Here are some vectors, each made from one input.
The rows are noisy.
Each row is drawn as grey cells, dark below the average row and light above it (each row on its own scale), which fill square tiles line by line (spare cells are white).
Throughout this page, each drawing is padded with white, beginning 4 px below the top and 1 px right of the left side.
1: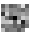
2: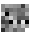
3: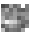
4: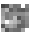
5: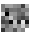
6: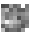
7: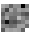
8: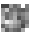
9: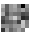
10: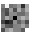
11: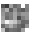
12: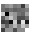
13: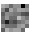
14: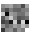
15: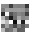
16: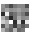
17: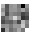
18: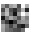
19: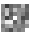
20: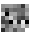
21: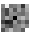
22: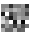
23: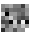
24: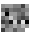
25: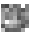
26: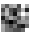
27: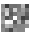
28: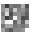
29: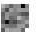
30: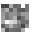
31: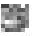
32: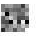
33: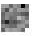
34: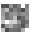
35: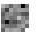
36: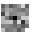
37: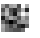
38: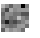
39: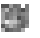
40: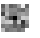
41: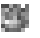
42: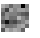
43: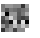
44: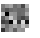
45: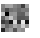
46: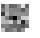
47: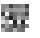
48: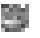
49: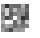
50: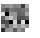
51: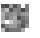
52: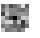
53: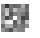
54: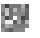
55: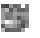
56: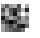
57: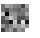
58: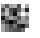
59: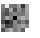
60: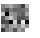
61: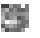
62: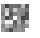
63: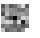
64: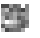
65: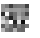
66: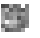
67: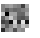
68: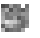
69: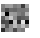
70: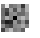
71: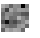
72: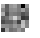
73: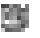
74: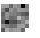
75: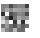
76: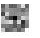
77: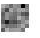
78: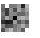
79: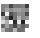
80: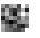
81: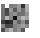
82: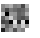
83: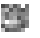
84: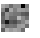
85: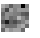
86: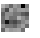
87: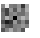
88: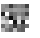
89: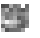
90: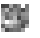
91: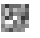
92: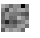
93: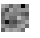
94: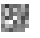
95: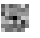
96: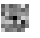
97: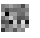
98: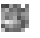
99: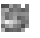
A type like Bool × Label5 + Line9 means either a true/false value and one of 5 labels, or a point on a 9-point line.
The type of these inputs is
Bool × Bool × Bool + Unit.
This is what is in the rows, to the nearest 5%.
About 5% of them hold a fixed value. The rest hold three true/false values.
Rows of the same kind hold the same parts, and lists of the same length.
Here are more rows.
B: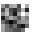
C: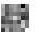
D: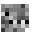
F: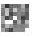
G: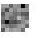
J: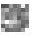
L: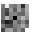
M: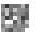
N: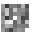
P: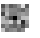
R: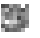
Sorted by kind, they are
B
C, D, F, G, J, L, M, N, P, R

